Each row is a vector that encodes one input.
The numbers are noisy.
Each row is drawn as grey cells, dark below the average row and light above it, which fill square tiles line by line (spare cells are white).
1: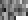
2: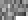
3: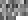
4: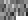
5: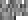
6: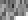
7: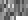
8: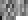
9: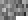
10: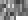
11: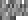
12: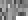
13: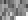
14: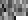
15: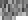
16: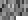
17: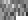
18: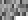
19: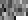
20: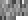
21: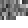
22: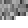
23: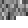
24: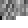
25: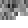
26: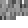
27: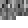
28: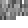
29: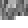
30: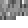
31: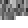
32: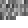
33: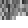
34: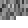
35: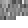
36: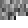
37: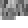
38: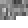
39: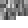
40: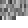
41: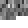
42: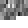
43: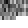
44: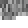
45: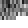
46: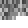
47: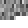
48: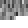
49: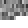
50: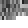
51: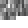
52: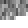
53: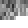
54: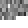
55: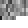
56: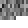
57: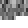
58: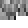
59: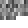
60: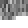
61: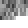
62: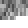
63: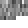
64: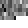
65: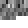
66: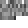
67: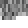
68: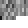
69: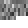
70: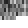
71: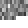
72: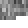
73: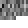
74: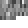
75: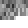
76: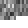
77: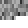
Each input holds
a point on an 8-point circle and a point on an 8-point line.
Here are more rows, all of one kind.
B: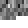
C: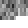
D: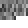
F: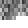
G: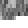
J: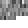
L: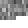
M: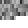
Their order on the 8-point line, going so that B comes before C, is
D, B, G, F, J, L, C, M.
